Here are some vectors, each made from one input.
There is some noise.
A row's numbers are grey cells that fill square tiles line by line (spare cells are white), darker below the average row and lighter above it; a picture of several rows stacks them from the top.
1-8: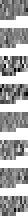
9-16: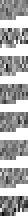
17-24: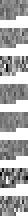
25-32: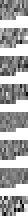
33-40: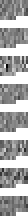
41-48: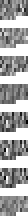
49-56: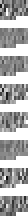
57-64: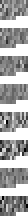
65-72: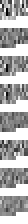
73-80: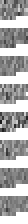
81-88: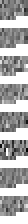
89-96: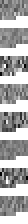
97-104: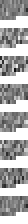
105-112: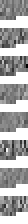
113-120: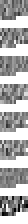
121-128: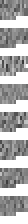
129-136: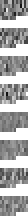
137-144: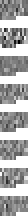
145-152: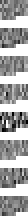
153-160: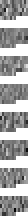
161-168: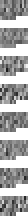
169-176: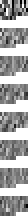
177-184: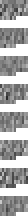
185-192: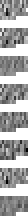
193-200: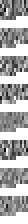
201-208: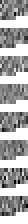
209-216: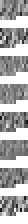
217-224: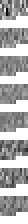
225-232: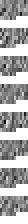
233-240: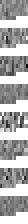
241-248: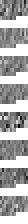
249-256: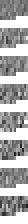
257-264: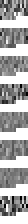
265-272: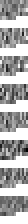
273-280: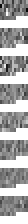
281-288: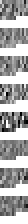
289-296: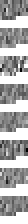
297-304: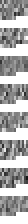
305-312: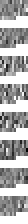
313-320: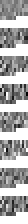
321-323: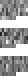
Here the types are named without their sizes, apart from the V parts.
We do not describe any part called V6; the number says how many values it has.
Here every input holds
a list of items, each a point on a line and a value of V6.
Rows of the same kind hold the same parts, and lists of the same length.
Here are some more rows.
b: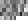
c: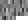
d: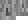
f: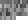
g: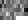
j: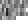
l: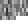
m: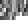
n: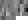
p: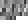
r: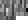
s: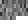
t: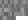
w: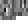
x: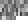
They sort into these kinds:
b, c
d, g, n, w
f, s
j, l, m, p, r, t, x

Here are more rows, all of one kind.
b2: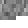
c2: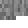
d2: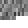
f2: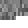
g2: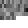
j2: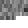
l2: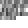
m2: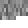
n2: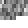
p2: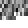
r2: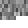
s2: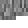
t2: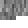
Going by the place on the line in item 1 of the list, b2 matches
n2, p2 and t2.
